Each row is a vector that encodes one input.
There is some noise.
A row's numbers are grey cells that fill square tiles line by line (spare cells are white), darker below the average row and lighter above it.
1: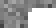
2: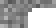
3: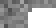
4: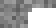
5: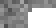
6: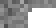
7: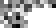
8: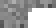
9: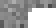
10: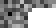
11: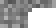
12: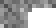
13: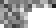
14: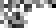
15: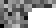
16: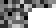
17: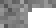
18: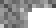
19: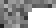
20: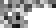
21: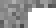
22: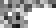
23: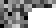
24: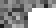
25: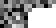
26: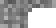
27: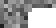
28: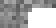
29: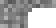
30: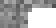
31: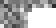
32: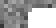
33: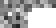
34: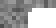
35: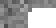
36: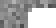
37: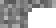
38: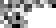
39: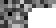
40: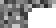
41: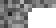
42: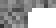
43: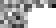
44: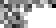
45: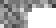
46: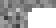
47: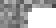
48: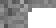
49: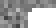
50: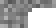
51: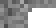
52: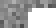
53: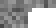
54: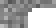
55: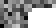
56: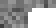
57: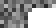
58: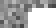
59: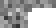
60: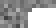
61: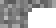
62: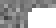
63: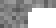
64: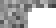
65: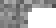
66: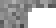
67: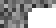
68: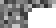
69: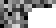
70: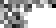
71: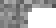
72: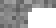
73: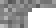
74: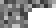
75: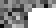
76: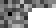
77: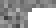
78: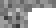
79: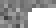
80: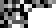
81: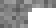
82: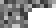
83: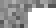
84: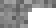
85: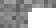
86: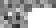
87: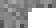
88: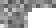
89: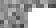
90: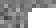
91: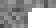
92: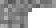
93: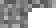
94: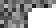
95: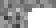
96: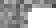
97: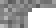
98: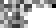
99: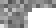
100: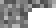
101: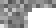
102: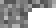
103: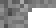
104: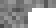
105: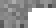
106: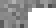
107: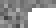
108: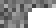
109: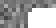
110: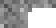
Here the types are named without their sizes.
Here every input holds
a label.
